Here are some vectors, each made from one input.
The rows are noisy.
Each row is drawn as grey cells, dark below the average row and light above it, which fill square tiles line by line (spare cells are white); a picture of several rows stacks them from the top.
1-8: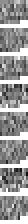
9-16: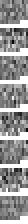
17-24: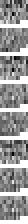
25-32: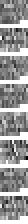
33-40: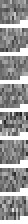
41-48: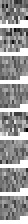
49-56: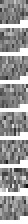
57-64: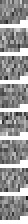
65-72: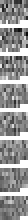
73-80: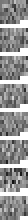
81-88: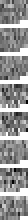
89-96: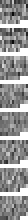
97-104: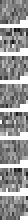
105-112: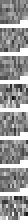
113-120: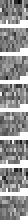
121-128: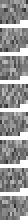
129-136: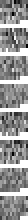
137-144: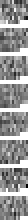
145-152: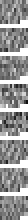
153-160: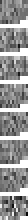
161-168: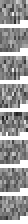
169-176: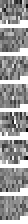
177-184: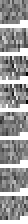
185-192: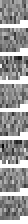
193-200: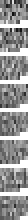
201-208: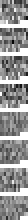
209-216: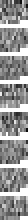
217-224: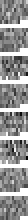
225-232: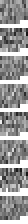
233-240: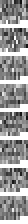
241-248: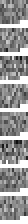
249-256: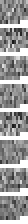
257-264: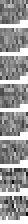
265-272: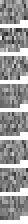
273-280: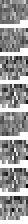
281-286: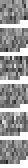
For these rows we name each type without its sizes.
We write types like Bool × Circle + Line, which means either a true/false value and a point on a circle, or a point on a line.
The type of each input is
Bool × Line.
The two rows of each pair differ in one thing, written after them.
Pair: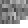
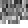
the true/false value
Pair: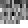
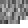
the true/false value
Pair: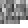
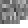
the place on the line
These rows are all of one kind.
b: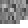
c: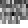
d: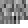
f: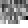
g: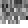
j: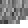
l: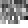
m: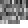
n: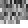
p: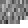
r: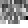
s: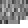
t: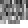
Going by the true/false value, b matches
d, j, p and s.
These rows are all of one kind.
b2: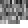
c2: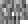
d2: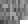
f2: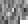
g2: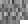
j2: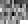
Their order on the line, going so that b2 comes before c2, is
f2, j2, b2, d2, g2, c2.
